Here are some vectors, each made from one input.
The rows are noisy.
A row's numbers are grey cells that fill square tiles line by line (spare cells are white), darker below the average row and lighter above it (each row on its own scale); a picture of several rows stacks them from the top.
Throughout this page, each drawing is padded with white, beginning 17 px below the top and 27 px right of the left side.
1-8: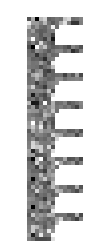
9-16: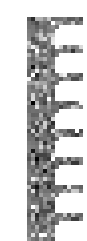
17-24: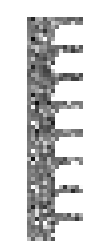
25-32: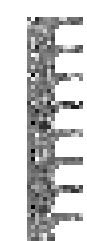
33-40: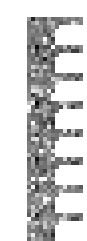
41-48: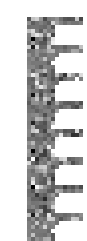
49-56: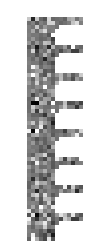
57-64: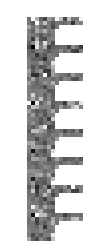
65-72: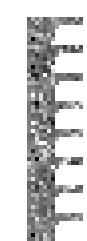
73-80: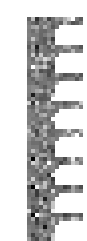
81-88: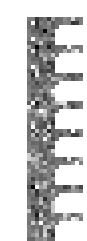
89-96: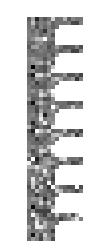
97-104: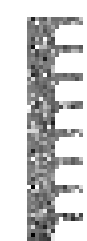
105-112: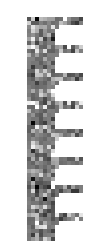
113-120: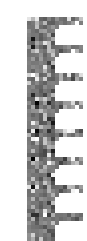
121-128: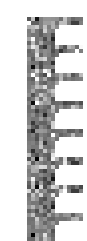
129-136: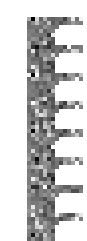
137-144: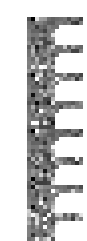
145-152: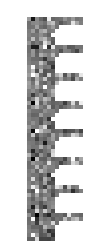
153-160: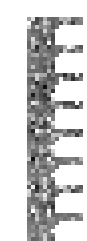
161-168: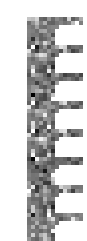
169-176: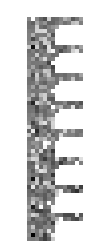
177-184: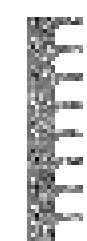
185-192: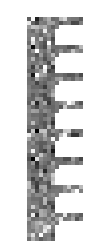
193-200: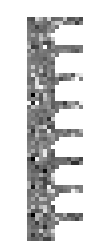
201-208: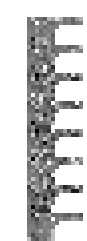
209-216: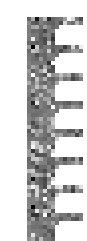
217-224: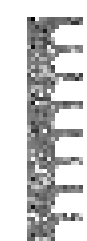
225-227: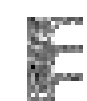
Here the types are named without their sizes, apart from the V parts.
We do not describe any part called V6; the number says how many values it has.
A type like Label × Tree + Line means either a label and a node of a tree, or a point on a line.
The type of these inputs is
(Bool × Bool × Bool + Label) × V6.
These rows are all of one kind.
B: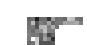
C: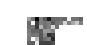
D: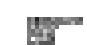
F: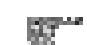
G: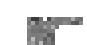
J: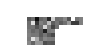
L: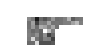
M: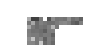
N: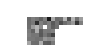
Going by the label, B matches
C, D and L.
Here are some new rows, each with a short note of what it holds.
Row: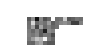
a label and a value of V6
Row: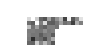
three true/false values and a value of V6
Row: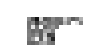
a label and a value of V6
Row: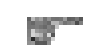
three true/false values and a value of V6
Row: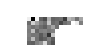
three true/false values and a value of V6
